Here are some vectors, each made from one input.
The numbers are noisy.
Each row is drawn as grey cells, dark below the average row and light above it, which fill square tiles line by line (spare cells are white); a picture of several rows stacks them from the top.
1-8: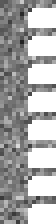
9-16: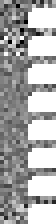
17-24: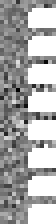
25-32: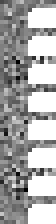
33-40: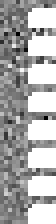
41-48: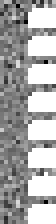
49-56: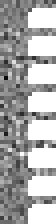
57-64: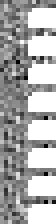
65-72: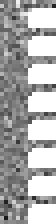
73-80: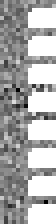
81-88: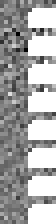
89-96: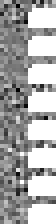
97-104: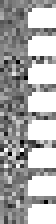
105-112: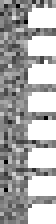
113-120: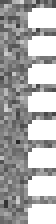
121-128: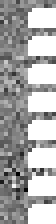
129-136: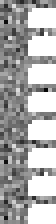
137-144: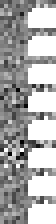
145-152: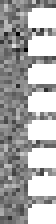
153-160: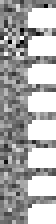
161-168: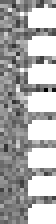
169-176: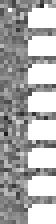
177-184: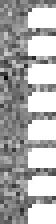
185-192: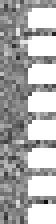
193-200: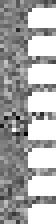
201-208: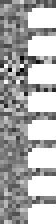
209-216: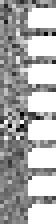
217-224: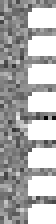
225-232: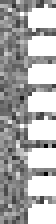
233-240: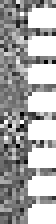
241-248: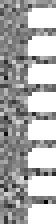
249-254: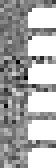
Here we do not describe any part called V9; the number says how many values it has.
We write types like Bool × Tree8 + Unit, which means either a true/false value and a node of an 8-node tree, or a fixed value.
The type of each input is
List2(Bool × V9 + Line5).
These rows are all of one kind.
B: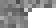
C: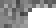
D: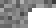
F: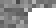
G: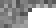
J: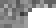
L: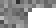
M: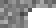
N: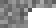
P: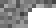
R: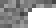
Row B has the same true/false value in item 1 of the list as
F and L.
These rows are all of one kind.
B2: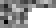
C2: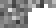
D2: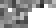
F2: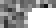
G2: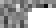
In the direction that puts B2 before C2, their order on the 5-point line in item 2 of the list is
F2, B2, C2, G2, D2.
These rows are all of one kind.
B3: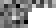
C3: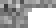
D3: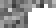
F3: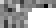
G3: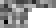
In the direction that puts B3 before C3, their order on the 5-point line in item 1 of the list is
B3, D3, C3, F3, G3.
